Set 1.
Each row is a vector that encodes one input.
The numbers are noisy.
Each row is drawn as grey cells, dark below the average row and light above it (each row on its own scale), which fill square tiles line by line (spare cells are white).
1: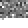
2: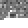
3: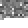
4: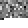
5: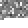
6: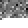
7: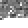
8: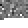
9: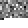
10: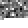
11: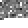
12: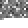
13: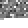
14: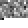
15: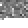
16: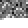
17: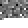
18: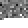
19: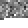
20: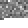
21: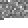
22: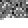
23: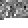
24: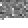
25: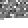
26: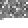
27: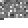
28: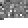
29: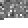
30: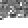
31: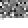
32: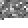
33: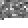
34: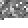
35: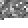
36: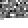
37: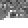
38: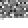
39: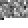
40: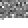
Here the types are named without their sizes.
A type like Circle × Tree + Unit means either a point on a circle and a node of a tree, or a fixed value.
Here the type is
Bool × Bool × Bool + Label.
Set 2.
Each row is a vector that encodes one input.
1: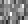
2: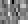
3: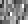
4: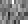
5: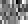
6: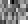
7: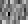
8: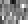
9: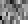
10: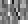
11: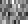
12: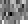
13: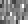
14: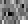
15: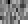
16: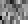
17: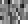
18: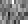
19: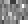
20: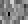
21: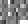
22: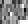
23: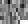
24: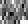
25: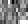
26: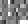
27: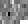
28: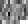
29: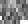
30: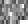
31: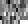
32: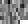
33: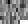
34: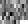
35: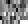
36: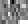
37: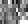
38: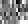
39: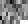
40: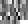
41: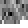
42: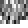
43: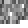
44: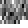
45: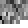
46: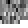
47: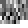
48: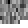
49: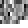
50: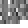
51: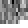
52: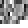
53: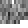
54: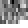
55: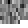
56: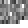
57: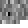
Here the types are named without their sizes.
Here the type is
(Bool × Bool × Bool + Unit) × Line.
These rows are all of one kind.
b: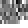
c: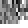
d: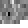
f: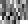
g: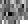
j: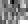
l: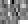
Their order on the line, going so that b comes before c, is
g, d, f, b, c, l, j.
